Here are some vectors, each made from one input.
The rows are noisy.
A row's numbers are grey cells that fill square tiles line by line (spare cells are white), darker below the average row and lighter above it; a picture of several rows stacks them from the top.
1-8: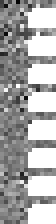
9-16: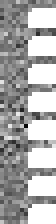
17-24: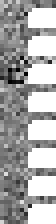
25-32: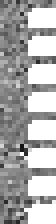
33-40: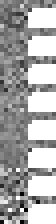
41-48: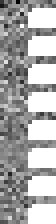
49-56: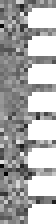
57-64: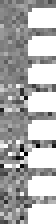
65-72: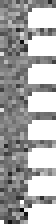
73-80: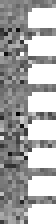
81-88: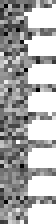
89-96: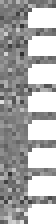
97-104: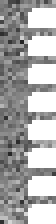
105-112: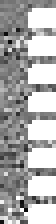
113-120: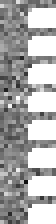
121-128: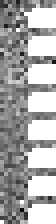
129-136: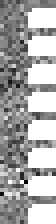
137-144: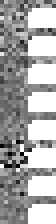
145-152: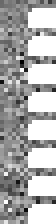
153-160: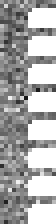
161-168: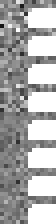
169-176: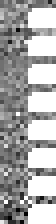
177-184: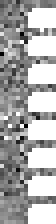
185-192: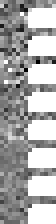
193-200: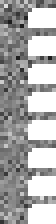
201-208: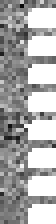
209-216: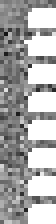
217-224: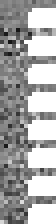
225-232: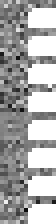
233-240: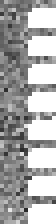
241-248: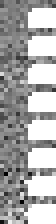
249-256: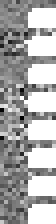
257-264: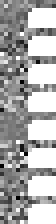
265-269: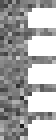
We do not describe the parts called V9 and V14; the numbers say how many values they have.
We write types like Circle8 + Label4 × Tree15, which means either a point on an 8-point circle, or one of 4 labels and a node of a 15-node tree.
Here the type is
(Bool × Bool × Bool × Bool + Label11) × V14 + V9.
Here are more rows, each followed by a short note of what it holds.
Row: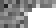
four true/false values and a value of V14
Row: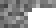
one of 11 labels and a value of V14
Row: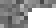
four true/false values and a value of V14
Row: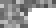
four true/false values and a value of V14
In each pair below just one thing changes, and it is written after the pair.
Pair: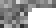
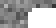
the value of V14
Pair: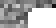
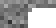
the value of V14
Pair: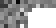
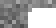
the value of V14
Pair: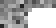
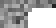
the value of V14
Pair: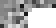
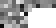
the value of V14
